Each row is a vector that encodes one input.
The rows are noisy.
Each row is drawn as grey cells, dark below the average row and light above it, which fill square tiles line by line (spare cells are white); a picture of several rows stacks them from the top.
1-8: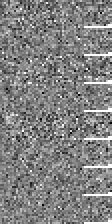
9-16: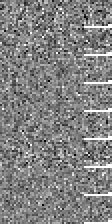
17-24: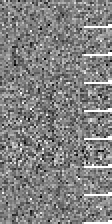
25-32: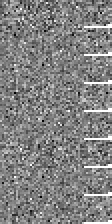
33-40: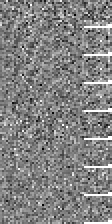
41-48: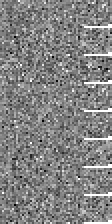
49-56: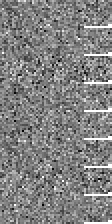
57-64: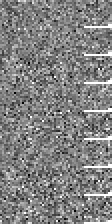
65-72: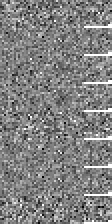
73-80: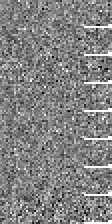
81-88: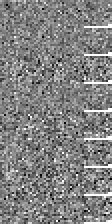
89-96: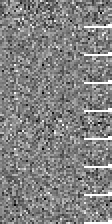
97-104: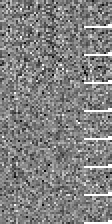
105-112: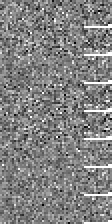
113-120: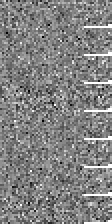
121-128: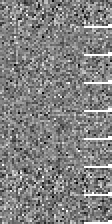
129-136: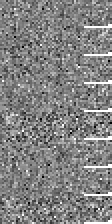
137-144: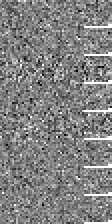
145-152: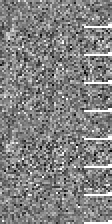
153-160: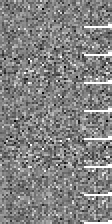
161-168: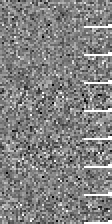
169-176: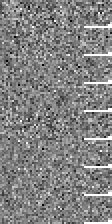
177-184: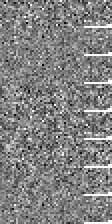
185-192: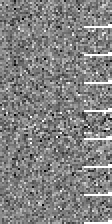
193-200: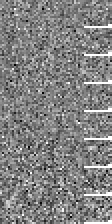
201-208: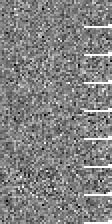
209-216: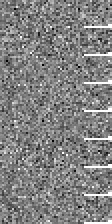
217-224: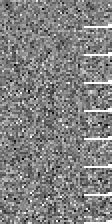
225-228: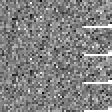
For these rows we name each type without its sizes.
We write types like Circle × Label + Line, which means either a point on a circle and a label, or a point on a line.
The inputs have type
Bool × Bool × Bool × Bool + Label + Line.
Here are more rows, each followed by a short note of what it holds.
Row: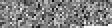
a point on a line
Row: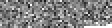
a label
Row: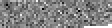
four true/false values
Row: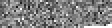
a point on a line
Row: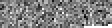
a point on a line
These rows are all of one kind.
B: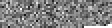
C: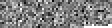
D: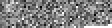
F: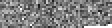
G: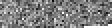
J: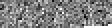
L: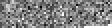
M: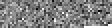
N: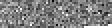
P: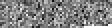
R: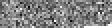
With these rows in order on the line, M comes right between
G and J.
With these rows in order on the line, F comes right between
B and N.
